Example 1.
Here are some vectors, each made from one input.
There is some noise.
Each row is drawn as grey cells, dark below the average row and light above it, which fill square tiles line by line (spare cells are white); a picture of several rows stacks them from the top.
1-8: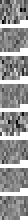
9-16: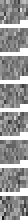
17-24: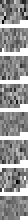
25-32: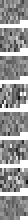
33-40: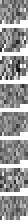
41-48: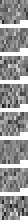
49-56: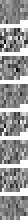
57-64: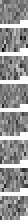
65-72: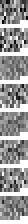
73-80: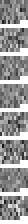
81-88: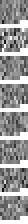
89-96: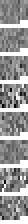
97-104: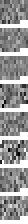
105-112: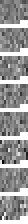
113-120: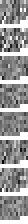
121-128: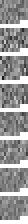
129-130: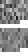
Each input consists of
a point on a 15-point line.
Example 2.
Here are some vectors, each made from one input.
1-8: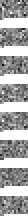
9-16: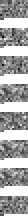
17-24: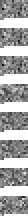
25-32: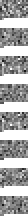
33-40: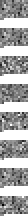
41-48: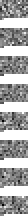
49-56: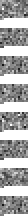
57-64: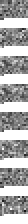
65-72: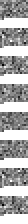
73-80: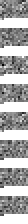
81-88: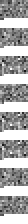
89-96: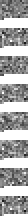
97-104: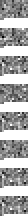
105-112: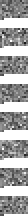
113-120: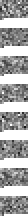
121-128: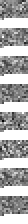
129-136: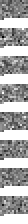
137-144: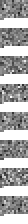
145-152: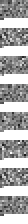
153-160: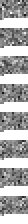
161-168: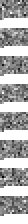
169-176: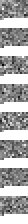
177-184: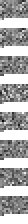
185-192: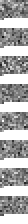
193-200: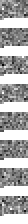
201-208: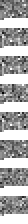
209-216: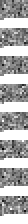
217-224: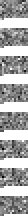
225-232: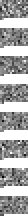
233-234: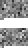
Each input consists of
a point on an 11-point line.
